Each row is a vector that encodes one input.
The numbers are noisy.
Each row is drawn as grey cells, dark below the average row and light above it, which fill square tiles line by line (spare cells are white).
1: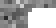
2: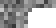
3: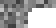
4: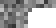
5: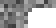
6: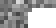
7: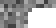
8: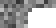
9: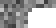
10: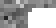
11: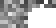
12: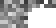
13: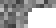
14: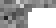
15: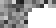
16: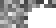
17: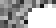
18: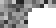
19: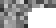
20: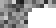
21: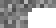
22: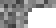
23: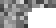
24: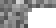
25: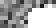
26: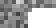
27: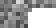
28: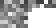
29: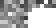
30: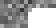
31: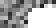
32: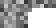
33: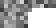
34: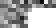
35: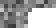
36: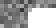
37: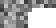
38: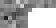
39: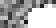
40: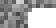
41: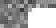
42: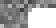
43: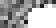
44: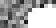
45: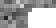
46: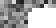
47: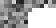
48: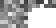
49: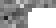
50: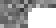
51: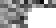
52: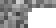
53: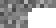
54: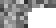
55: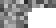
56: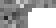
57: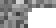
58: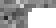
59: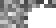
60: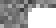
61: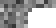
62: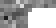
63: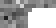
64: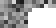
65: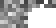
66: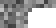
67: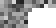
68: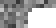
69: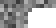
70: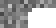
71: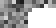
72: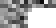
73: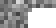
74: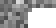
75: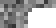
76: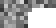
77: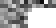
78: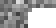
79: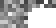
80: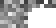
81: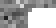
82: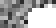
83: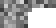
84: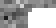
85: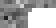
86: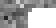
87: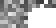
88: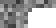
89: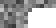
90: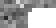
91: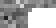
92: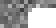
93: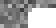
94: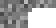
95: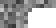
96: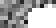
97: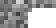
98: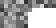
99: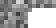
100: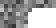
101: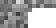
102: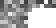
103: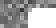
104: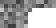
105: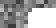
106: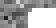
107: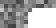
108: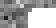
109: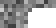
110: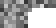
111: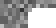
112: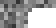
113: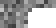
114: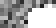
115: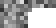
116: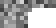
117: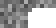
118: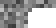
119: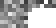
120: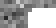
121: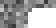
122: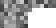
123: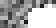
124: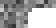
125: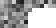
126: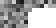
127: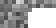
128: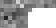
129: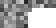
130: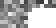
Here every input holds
a point on a 10-point line.
